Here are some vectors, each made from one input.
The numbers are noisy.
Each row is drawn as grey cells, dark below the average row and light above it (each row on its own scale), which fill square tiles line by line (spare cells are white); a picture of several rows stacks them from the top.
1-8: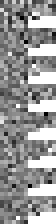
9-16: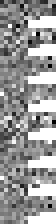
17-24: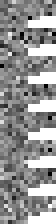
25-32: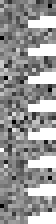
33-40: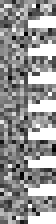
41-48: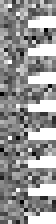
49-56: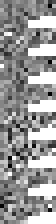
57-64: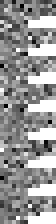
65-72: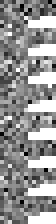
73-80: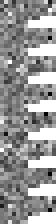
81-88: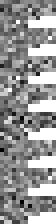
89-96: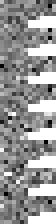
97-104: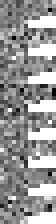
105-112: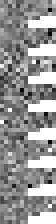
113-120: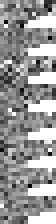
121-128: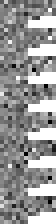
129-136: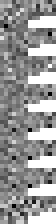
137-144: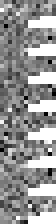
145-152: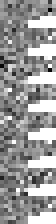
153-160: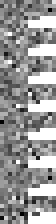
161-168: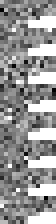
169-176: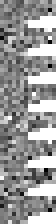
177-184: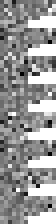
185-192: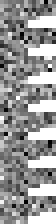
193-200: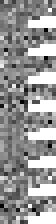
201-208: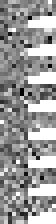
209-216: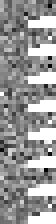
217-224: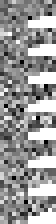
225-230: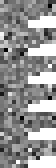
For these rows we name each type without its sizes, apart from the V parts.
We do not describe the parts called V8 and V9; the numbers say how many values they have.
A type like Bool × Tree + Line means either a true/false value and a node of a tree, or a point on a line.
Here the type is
(Bool × (Circle + V9) × Tree + Unit) × V8.
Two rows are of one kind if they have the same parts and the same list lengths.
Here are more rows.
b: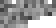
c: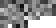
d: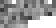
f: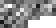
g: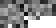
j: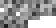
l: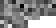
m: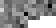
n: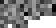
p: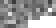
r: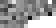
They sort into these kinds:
b, d, r
c, f, g, j, m, n
l, p

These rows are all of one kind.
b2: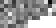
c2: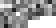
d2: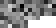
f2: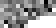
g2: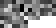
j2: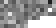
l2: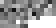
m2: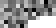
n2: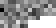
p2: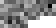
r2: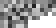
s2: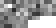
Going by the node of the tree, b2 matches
l2 and r2.
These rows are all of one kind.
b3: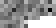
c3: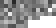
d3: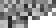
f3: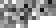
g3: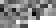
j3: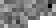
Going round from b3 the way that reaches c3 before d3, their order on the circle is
b3, f3, c3, d3, j3, g3.
